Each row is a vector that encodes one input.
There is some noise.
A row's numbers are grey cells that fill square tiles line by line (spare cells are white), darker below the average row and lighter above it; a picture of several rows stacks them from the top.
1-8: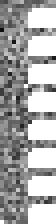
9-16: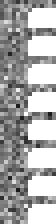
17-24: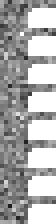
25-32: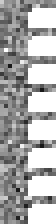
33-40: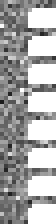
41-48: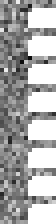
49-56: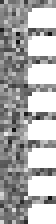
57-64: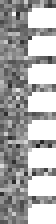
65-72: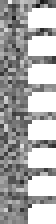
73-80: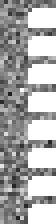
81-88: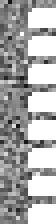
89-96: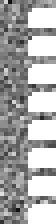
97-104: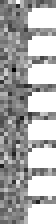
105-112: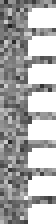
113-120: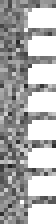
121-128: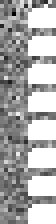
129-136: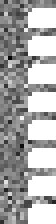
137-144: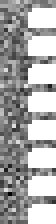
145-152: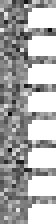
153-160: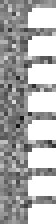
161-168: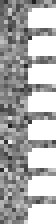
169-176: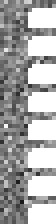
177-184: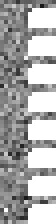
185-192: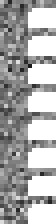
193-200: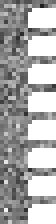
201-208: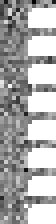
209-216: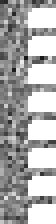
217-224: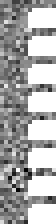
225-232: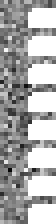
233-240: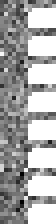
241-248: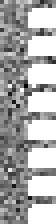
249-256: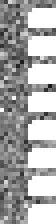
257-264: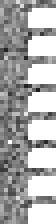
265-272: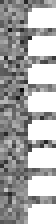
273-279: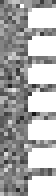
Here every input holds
a true/false value, together with either a node of a 9-node tree, or a node of a 14-node tree.
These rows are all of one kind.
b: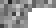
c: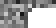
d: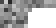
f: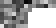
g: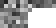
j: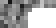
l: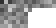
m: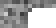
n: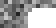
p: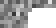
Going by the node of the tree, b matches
j and p.
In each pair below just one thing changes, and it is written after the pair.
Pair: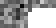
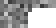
the true/false value
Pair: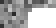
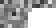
the node of the tree
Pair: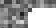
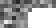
the node of the tree
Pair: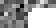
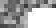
the node of the tree
